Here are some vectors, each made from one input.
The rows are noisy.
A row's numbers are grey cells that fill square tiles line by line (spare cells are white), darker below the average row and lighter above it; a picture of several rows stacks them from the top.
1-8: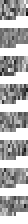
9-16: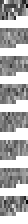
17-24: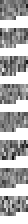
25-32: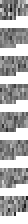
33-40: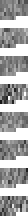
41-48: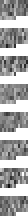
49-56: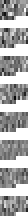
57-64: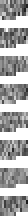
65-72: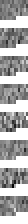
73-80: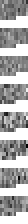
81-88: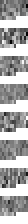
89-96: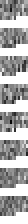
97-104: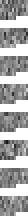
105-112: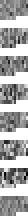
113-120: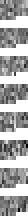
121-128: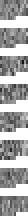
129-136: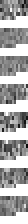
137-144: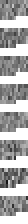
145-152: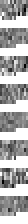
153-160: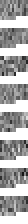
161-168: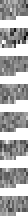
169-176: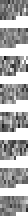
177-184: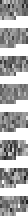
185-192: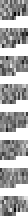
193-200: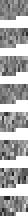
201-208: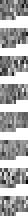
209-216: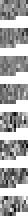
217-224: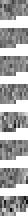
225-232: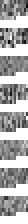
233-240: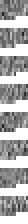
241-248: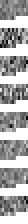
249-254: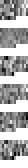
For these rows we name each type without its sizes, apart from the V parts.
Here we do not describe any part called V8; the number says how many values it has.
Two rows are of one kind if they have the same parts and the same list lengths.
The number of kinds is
2.
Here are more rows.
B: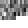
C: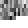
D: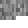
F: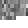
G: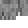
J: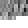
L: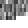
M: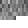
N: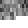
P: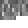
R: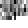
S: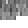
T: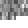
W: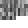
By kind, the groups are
B, C, R, W
D, F, G, J, L, M, N, P, S, T

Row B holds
a point on a line.
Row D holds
a node of a tree, five true/false values and a value of V8.
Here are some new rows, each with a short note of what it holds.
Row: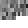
a point on a line
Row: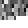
a node of a tree, five true/false values and a value of V8
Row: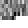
a point on a line
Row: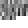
a point on a line
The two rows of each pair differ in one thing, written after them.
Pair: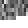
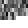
the node of the tree
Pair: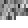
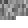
the value of V8
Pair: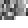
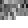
the value of V8
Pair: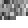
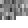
the node of the tree
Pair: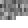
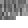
the node of the tree
